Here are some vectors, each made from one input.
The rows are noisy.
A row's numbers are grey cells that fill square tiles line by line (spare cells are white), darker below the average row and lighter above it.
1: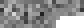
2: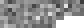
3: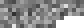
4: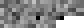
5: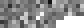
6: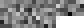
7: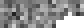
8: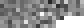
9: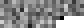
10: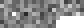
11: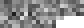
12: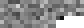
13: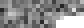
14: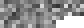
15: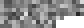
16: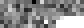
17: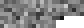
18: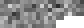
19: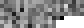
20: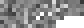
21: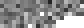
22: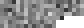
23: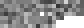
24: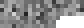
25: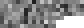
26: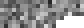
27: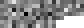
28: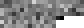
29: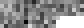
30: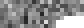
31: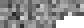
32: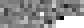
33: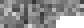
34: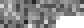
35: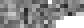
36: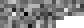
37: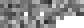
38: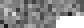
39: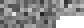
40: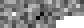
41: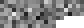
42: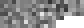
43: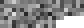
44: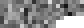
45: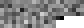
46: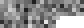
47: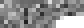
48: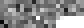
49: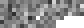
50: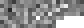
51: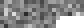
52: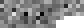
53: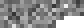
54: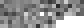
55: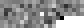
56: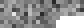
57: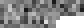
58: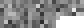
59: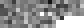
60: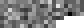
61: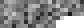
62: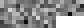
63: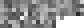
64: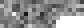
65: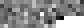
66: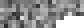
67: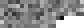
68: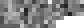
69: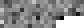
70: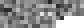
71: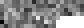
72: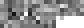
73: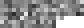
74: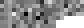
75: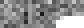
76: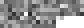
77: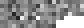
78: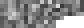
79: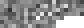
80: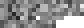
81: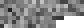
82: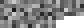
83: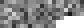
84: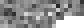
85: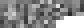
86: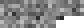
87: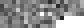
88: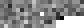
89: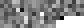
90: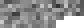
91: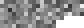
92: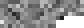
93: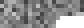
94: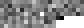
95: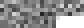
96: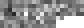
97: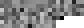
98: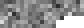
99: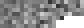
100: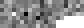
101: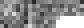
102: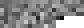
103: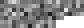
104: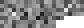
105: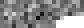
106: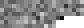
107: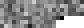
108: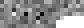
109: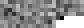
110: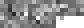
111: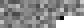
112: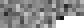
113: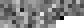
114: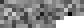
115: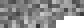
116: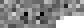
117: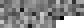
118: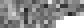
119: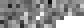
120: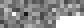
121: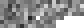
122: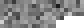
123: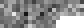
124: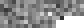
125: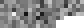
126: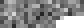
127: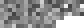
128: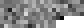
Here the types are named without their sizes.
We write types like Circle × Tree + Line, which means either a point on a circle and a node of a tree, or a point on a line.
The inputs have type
(Circle + Line) × Line.
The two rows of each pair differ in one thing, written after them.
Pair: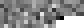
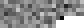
the place on the line
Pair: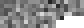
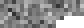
the place on the circle
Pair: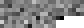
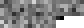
the place on the circle
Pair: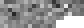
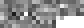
the place on the line
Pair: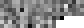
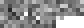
the place on the line
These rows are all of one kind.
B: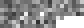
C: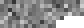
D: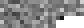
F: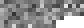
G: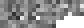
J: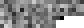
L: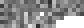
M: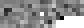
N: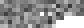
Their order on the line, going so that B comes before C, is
B, G, L, F, N, C, D, M, J.
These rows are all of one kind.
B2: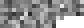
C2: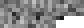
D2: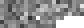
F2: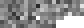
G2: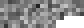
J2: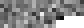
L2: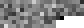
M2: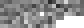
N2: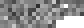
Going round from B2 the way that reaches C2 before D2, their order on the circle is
B2, G2, C2, N2, F2, D2, L2, J2, M2.
